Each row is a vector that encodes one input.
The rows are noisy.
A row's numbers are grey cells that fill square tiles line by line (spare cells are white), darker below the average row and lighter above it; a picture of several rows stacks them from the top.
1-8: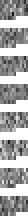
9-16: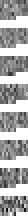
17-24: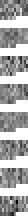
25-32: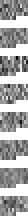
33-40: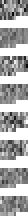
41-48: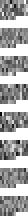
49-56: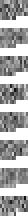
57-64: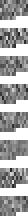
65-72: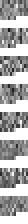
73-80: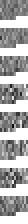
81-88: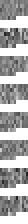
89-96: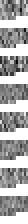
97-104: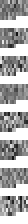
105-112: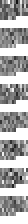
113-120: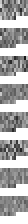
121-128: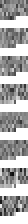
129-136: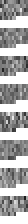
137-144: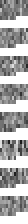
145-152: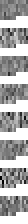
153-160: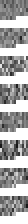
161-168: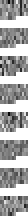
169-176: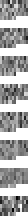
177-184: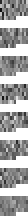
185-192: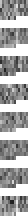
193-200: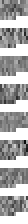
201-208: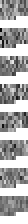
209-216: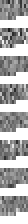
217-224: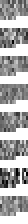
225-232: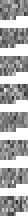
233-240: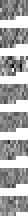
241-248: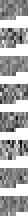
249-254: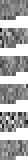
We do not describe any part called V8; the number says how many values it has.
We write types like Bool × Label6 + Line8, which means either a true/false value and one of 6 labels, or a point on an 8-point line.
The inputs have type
List2(Label6 × V8).
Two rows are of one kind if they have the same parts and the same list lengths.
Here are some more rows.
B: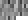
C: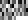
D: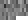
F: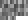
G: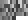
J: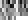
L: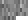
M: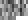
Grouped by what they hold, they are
B, G, J, L, M
C
D, F

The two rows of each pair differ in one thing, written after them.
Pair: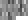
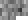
the value of V8 in item 2 of the list
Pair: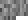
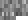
the value of V8 in item 1 of the list
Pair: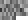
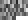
the label in item 2 of the list
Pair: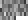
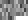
the value of V8 in item 1 of the list
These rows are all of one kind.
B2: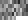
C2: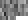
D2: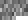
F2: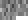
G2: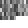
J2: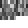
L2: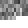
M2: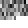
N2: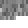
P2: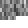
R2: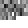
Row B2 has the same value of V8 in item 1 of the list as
D2, J2 and M2.
